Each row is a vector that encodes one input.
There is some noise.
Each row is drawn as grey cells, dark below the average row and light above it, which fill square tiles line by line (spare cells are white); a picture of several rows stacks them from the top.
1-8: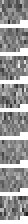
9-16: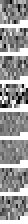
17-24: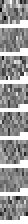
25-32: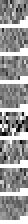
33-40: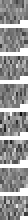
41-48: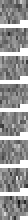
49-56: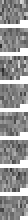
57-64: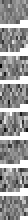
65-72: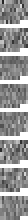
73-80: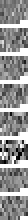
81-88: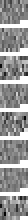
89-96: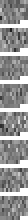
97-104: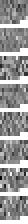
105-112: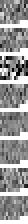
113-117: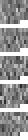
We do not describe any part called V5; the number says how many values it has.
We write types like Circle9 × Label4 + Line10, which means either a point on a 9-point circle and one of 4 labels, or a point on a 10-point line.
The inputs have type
List3(Bool × V5).
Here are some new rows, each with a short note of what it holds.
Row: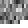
a list of three items
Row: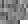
a list of two items
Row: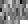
a list of one item
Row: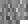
a list of three items
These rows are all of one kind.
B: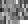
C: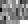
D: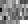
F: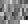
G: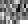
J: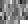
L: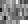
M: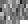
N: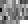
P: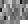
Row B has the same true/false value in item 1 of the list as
C, D, L and N.
